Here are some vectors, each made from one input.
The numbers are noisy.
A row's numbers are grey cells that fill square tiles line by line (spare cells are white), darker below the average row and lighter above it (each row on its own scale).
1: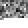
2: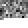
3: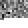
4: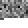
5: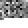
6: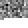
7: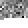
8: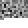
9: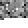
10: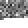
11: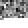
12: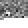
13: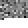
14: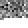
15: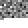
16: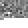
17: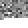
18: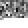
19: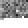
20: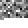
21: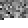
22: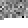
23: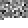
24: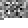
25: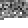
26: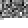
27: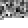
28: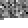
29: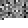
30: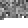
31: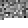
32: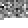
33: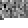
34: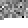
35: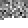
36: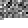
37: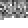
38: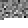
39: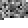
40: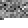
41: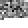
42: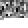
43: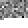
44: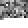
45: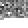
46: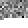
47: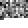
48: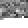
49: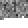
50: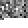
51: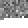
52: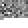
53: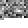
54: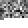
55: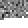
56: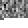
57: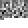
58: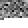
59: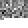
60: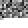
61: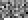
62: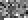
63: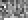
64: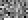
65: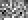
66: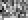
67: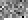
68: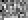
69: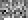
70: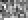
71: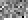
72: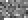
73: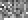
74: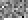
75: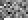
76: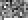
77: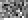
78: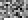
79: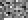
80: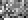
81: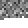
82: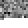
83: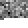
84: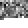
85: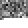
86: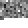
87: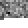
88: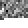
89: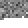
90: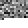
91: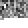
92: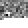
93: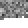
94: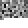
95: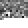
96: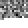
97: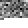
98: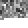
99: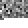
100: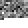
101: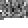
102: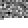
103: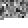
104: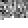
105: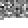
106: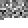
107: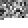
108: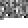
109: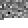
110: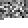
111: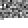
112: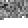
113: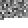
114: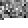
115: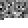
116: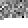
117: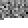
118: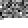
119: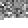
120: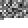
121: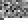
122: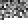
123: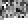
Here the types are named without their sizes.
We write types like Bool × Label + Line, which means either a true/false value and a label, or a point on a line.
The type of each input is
List(Circle).
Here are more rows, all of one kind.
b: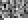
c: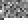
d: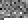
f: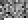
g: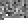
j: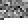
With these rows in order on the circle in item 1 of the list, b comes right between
c and j.
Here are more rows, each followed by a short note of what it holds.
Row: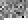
the empty list
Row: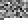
a list of three items
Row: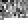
a list of one item
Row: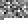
a list of three items
